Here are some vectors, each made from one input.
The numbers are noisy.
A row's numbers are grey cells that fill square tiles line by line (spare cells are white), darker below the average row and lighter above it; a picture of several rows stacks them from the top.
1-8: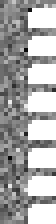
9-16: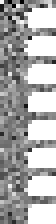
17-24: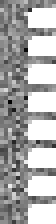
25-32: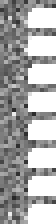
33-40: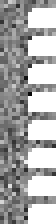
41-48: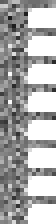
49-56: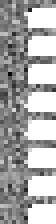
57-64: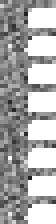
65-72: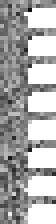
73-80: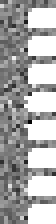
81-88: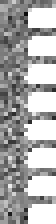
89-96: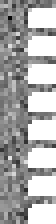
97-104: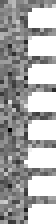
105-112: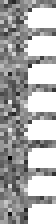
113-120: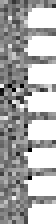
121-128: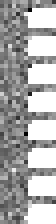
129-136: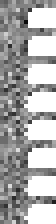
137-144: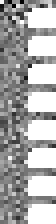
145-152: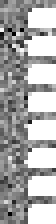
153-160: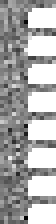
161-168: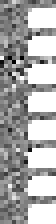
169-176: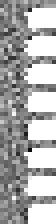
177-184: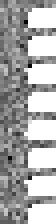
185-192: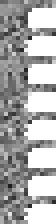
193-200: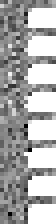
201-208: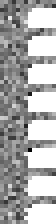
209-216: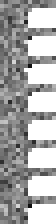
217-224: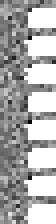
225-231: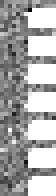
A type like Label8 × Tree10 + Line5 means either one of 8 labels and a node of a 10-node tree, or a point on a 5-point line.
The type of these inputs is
List2(Line9).
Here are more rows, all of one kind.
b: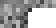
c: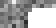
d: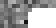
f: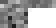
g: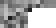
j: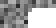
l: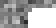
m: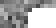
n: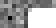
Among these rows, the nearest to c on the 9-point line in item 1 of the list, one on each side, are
f and l.
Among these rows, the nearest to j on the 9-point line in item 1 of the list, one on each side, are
d and f.
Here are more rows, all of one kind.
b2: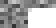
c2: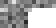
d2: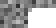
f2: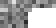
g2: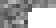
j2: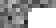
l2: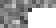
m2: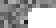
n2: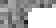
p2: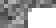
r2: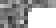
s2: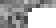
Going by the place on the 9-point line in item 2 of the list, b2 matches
c2, f2, m2 and n2.
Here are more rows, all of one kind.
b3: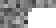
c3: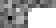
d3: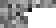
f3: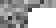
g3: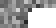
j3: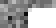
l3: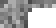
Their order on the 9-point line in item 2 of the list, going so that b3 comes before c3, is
b3, l3, d3, g3, c3, j3, f3.
